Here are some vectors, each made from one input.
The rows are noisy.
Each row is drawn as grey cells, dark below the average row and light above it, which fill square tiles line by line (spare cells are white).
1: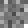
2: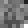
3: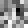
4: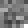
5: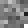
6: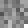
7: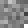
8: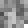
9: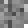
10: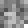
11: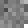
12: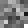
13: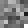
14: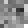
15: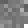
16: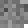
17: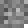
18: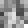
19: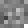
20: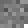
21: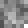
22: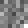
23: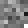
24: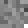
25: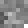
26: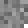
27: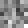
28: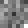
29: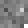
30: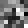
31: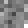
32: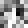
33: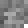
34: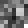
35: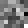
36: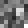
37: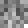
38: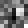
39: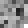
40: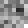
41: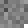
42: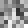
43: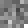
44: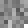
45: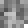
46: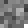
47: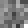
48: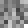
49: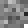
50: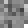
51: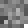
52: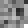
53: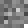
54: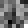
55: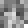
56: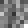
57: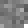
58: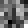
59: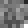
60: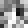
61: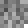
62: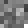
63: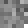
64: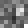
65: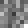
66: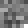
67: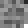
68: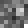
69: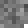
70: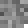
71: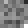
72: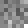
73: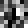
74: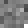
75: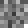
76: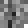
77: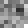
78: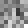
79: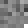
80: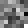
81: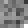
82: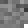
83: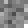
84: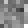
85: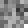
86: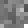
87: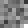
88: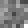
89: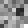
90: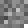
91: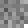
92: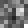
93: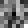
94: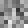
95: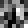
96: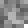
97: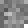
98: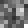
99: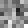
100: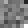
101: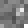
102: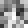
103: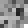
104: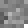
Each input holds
either a point on a 10-point line, or a list of up to two points on a 7-point line.
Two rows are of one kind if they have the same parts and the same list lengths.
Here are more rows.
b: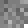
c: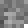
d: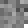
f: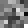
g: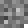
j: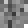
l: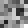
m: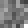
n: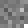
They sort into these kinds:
b, d, n
c, g
f
j, l, m

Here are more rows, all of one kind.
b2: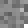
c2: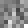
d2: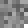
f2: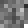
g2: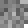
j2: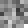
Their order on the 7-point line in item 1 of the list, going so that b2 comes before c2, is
d2, b2, j2, f2, g2, c2.
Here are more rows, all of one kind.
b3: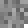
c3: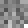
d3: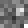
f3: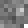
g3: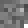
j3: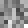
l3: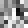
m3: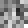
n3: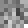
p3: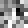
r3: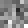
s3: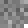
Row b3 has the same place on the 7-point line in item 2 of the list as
c3, d3, f3 and j3.
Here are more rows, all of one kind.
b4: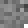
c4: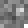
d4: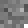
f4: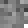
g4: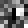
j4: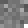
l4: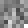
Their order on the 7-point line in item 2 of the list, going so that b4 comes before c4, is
b4, j4, f4, d4, g4, l4, c4.
